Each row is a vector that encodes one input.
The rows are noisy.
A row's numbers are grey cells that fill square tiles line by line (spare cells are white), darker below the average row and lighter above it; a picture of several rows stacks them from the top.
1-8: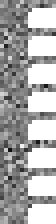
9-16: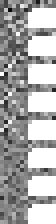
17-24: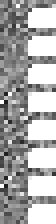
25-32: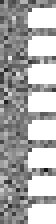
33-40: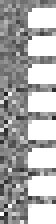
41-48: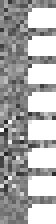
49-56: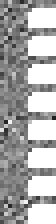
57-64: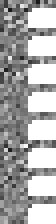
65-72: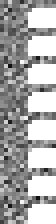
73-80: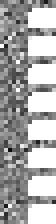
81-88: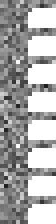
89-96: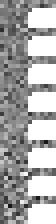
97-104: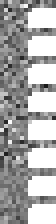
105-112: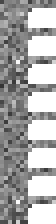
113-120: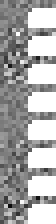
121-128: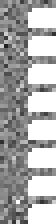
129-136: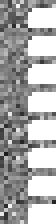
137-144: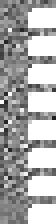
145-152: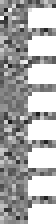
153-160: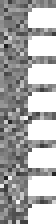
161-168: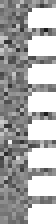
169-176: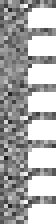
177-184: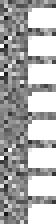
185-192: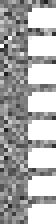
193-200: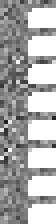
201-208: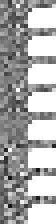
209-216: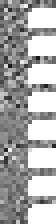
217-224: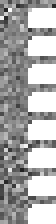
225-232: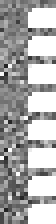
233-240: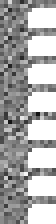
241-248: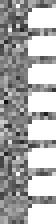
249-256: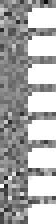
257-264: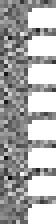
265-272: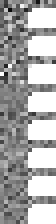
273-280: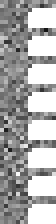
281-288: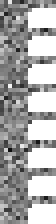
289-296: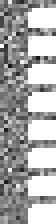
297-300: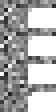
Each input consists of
a node of a 16-node tree.
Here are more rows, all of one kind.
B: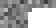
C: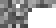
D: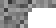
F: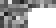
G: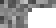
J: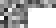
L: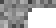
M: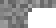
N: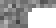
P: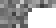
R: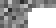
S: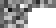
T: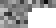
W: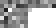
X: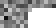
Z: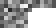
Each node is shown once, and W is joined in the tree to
J and X.
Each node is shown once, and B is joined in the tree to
N, R and T.
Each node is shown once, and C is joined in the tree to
P.
